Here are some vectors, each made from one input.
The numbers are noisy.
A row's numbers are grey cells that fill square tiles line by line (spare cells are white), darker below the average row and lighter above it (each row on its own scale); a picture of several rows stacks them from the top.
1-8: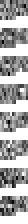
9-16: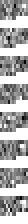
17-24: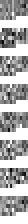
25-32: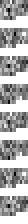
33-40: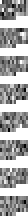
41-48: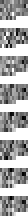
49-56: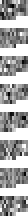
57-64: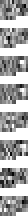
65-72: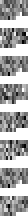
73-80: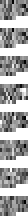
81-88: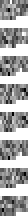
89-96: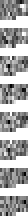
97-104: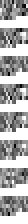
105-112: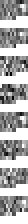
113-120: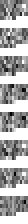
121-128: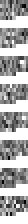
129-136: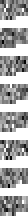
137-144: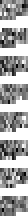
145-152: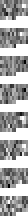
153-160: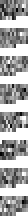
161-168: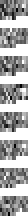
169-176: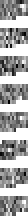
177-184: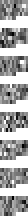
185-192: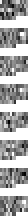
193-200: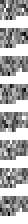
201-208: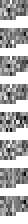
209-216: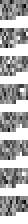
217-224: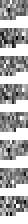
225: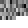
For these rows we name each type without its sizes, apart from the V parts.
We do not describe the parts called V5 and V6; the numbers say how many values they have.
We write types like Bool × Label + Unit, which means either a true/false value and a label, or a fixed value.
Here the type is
Bool × V5 + Line + (Tree + Unit) × V6.
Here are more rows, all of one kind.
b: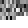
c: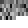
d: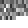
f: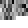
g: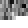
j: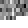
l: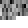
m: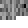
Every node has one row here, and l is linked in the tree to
f.
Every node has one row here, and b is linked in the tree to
c and d.
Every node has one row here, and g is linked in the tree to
c and f.
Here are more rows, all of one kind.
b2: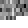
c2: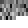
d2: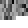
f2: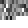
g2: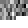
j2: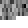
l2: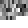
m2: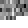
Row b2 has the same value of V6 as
l2 and m2.
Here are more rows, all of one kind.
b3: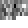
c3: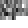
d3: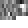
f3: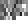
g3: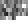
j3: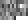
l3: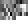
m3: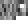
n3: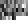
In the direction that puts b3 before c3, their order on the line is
j3, m3, d3, l3, f3, b3, g3, c3, n3.
